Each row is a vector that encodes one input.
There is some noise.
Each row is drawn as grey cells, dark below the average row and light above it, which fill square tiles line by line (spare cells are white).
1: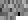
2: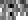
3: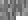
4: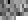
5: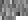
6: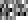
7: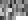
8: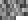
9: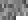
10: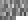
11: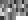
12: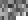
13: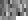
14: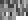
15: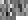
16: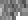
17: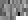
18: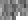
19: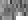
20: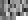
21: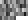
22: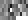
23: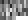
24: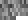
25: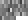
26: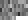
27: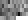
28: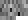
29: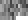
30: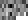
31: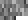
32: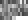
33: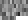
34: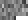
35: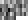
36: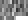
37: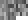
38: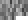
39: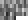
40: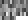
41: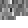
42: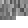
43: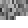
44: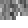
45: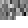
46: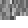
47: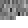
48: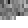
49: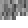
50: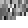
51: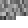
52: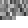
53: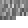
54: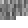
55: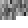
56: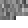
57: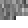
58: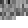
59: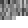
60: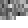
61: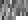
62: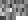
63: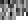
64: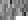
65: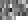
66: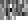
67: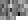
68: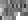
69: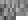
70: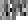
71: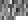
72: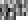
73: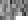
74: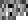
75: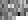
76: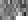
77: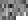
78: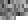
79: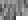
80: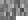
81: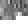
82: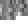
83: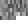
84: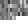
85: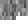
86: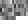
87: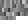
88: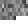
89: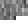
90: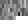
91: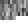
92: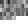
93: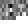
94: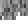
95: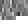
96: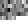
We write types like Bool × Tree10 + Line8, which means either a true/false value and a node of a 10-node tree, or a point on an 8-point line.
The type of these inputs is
(Line6 + Line8) × Line8.
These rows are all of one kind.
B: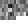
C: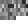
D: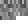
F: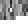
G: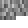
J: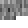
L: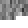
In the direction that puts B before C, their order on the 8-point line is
F, G, L, B, C, J, D.
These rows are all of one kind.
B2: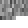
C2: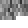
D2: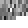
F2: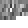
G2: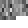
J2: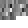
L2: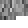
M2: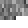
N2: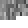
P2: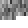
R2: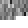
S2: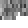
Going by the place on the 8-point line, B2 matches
F2, L2 and R2.
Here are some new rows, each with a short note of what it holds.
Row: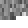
a point on a 6-point line and a point on an 8-point line
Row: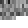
a point on each of two 8-point lines
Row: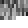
a point on each of two 8-point lines
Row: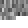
a point on each of two 8-point lines
